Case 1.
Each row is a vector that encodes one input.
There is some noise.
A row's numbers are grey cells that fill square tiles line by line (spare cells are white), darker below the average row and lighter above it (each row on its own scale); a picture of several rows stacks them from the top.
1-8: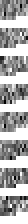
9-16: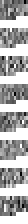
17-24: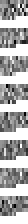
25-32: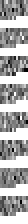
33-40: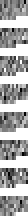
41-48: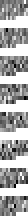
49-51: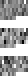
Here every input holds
a node of a 7-node tree and a true/false value.
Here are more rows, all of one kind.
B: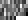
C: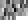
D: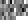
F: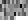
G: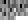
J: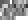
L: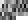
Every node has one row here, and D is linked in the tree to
G.
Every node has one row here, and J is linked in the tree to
F.
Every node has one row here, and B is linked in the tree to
F, G and L.
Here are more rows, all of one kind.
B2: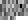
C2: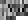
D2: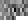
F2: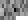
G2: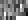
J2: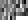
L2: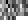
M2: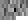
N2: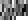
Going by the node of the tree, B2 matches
G2 and J2.
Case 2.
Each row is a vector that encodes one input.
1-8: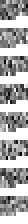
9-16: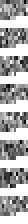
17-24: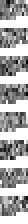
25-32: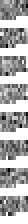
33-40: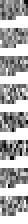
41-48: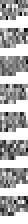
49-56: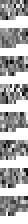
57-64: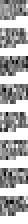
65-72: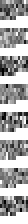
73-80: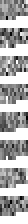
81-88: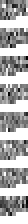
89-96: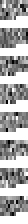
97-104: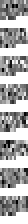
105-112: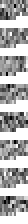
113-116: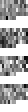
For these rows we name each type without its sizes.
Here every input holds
a list of points on a line.
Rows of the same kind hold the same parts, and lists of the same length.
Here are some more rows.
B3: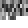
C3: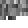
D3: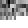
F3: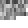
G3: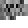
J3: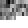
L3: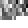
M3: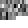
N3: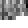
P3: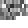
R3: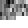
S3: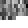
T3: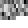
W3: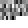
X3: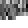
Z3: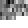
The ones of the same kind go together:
B3, F3, G3, P3, W3
C3, L3, M3, N3, S3, T3, X3
D3, J3, R3, Z3

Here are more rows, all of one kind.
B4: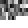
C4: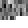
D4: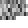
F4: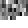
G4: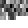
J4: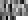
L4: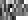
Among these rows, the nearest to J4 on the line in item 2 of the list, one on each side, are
D4 and F4.
